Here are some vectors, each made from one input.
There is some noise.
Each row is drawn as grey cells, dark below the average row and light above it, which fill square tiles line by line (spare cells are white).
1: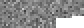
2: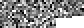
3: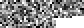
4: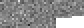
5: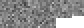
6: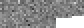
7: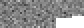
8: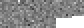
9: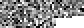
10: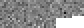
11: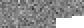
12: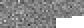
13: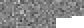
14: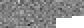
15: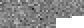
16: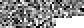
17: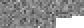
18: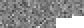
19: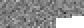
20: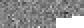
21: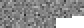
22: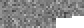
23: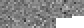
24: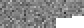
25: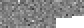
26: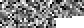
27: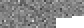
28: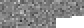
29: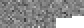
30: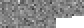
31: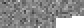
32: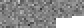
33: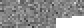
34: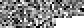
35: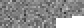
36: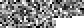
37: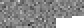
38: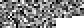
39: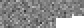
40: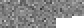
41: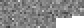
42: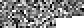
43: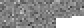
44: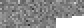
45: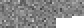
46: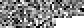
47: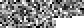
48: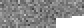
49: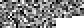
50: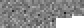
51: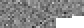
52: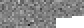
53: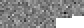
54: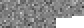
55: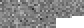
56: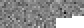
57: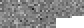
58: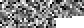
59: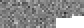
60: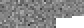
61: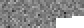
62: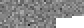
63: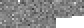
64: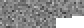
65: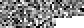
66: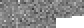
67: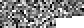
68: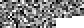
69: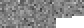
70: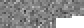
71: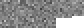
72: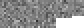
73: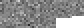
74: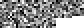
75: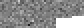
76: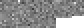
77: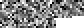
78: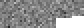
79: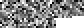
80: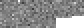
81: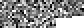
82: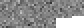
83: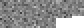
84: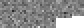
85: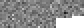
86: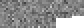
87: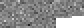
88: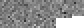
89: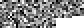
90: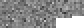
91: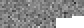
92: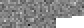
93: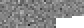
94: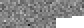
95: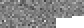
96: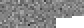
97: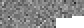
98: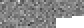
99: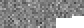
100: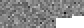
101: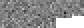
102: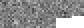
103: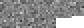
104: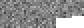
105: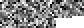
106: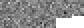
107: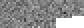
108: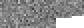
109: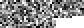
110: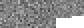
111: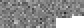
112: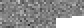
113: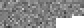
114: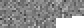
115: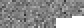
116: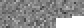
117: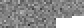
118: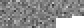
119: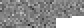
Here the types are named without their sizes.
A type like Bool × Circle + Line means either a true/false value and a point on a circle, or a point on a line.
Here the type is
Line + Tree × Tree × (Tree + Unit).
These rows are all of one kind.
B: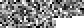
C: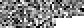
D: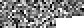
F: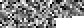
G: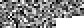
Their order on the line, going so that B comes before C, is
F, B, C, D, G.
